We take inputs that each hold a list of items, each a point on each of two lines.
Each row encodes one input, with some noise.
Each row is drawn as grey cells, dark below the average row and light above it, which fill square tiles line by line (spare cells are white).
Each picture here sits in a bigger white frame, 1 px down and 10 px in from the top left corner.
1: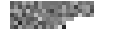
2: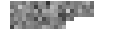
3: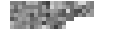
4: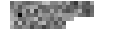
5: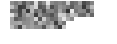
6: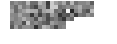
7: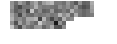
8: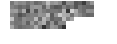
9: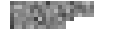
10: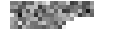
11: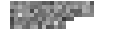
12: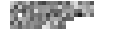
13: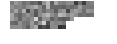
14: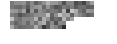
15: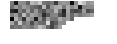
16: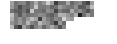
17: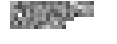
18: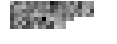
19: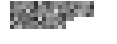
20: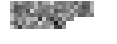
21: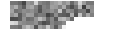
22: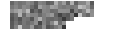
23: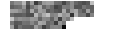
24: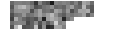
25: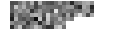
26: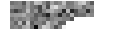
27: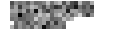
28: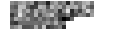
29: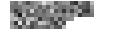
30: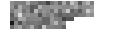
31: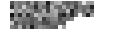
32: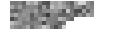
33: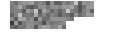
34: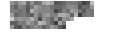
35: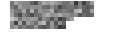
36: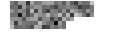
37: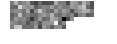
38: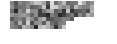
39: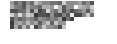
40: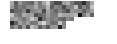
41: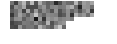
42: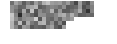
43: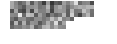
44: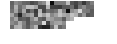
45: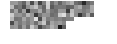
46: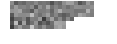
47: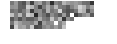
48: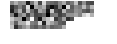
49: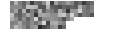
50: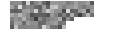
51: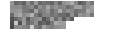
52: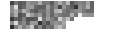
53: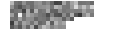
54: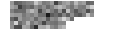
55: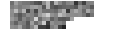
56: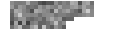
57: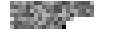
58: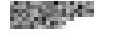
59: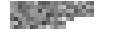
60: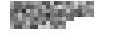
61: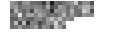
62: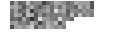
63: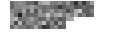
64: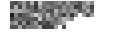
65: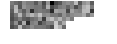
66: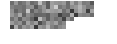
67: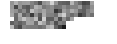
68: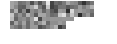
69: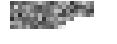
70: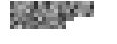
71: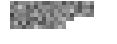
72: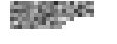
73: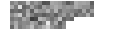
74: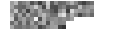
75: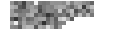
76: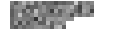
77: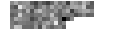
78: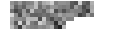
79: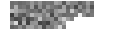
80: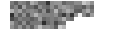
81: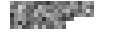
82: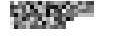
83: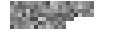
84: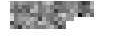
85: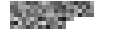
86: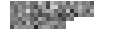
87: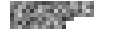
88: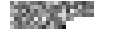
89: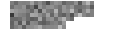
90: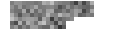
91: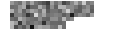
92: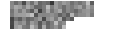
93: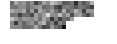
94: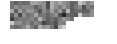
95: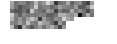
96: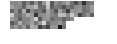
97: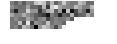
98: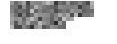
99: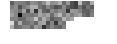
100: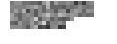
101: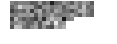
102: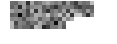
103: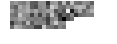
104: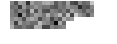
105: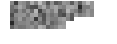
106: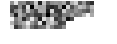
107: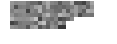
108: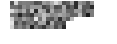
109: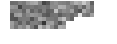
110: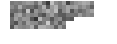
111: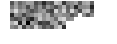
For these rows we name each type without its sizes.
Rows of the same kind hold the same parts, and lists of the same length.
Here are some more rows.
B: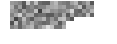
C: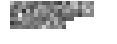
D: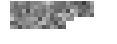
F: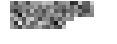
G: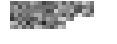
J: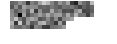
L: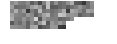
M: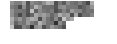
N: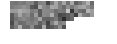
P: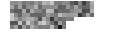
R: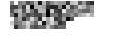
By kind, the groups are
B, C, G, N
D, F, J, L, M, P
R

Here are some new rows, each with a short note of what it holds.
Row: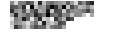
the empty list
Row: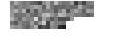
a list of one item
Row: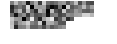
the empty list
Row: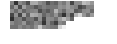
a list of two items
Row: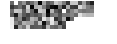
the empty list
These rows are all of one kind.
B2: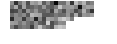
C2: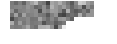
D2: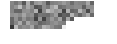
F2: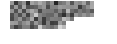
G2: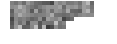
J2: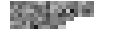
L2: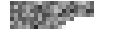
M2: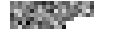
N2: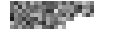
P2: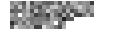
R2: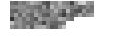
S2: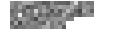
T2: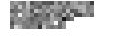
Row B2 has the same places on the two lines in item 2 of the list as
M2, N2, S2 and T2.
